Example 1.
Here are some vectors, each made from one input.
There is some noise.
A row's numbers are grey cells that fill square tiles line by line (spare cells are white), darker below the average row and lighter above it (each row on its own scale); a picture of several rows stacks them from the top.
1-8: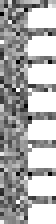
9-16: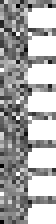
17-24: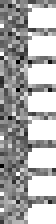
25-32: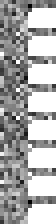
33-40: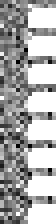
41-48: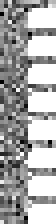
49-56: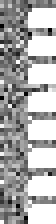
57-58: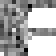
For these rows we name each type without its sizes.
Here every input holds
either a point on a circle and a true/false value, or a fixed value.
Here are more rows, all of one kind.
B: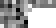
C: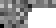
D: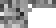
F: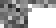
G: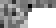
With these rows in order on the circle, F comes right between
B and C.
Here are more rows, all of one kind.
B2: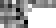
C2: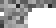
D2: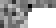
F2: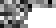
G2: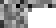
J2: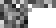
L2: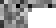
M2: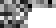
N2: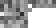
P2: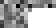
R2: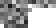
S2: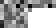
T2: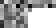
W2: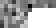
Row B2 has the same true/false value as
J2, N2 and R2.
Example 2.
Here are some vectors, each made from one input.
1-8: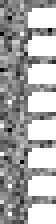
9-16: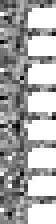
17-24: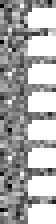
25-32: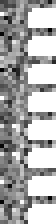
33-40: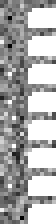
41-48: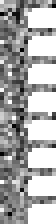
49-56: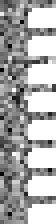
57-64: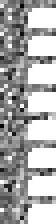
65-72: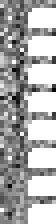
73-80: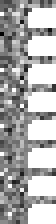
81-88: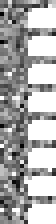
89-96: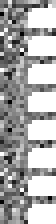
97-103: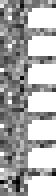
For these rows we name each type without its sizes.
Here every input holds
either a point on a circle and a true/false value, or a fixed value.
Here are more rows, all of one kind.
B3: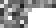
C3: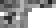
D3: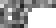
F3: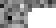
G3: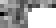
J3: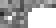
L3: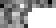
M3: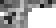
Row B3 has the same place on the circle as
C3 and M3.
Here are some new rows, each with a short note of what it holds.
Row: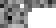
a point on a circle and a true/false value
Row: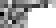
a fixed value
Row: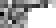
a fixed value
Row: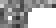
a point on a circle and a true/false value
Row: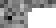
a point on a circle and a true/false value
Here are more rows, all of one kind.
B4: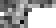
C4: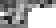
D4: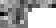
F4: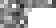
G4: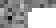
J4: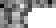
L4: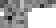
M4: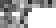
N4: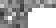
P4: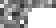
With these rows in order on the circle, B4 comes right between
C4 and N4.
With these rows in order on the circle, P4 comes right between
C4 and F4.
